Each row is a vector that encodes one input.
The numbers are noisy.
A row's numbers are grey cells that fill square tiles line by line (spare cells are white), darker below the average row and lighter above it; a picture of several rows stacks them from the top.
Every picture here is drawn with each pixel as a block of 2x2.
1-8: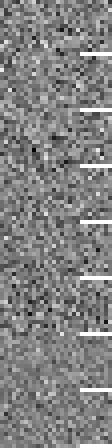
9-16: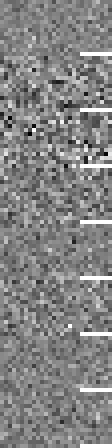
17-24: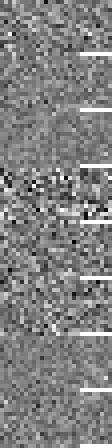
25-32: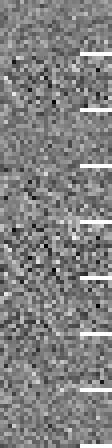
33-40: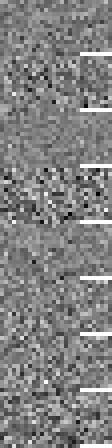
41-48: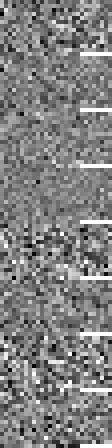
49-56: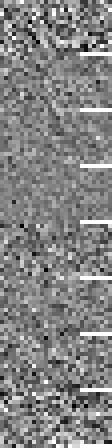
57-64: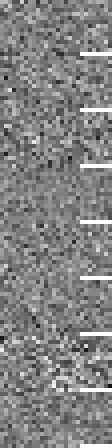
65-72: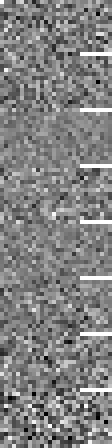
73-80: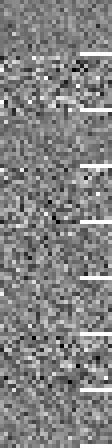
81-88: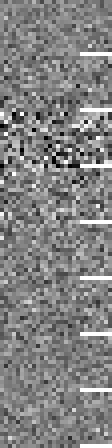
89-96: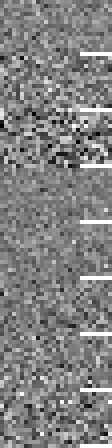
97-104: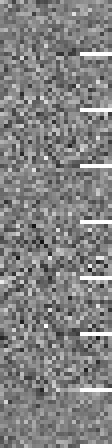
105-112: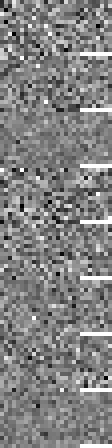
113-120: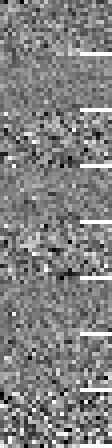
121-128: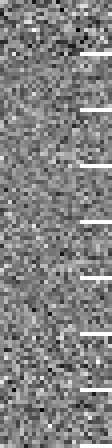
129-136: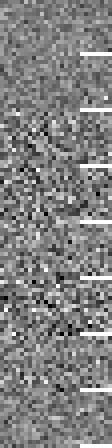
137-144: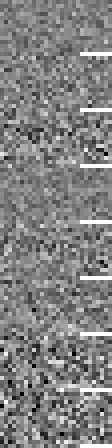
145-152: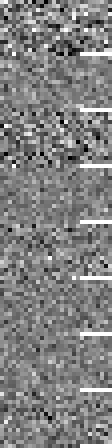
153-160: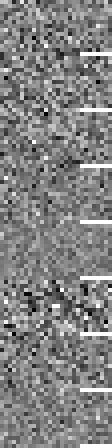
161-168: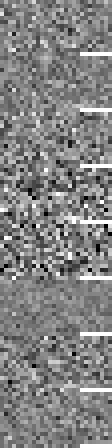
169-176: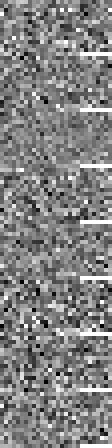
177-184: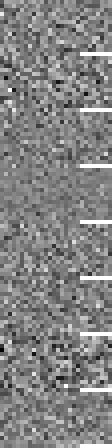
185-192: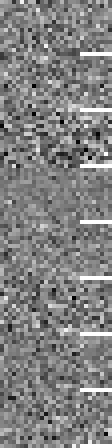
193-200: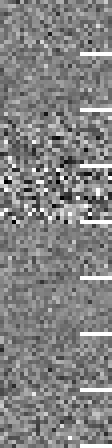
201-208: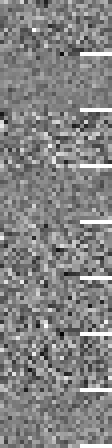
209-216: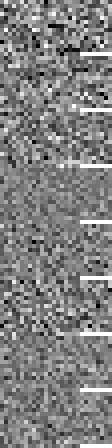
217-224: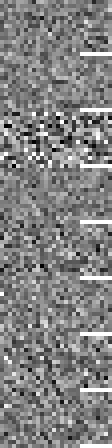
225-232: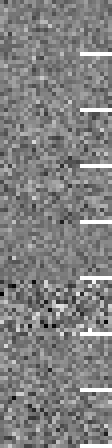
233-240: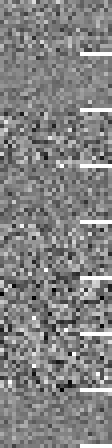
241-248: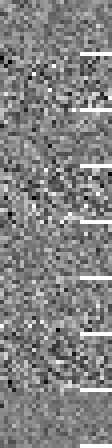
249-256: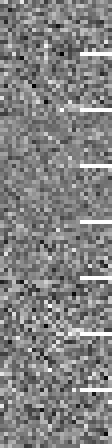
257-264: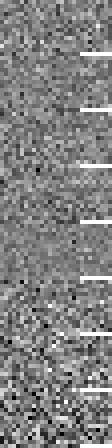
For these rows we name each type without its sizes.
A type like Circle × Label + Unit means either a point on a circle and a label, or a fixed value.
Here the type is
Bool × Bool × Bool × (Label + Tree) + Circle.
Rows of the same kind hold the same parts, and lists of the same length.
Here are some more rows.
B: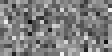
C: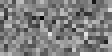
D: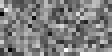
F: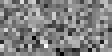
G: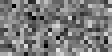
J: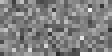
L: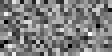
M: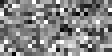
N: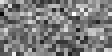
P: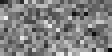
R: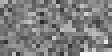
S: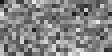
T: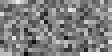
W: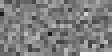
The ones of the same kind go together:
B, C, G, T
D, L, R, S, W
F, J, M, N, P

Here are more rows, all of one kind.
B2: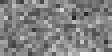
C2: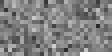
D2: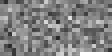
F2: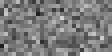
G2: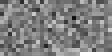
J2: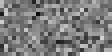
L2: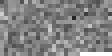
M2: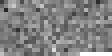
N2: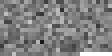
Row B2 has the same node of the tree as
G2, J2 and M2.
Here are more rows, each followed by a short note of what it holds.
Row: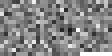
a label and three true/false values
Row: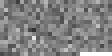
a label and three true/false values
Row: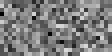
a node of a tree and three true/false values
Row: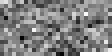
a label and three true/false values
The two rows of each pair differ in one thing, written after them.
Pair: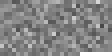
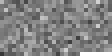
one of the three true/false values
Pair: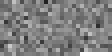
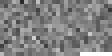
one of the three true/false values
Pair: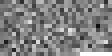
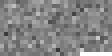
the label
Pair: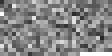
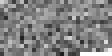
one of the three true/false values
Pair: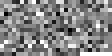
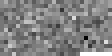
one of the three true/false values
